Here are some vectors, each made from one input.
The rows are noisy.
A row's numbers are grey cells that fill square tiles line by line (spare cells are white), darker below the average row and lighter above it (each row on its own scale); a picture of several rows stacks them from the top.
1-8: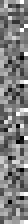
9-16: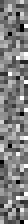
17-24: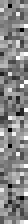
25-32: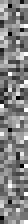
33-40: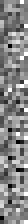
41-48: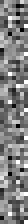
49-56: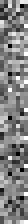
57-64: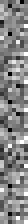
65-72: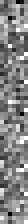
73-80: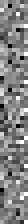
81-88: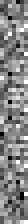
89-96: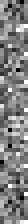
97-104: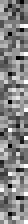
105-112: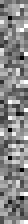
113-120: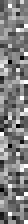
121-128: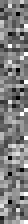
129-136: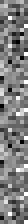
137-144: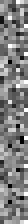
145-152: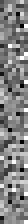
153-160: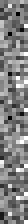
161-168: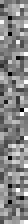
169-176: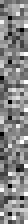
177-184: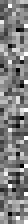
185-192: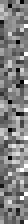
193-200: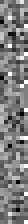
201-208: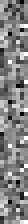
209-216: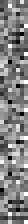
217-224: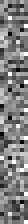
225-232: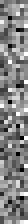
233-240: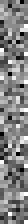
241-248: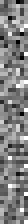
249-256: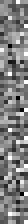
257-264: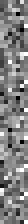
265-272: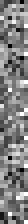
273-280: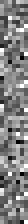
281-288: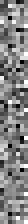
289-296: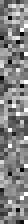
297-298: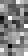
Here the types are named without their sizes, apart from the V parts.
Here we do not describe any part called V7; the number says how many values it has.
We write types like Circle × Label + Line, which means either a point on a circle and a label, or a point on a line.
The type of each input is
List(Bool × V7).
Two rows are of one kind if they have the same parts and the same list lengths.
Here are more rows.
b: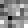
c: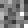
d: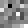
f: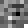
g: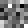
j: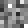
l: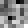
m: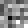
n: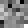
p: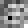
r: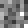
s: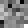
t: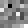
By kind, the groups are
b, d, l, m, n, p, s, t
c, r
f, g, j

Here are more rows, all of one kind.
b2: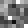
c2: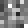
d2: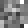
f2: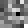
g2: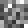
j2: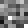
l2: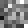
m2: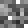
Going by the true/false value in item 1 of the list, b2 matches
j2 and m2.
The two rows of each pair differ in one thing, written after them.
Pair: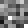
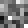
the true/false value in item 2 of the list
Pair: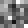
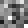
the true/false value in item 2 of the list
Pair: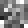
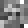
the true/false value in item 2 of the list
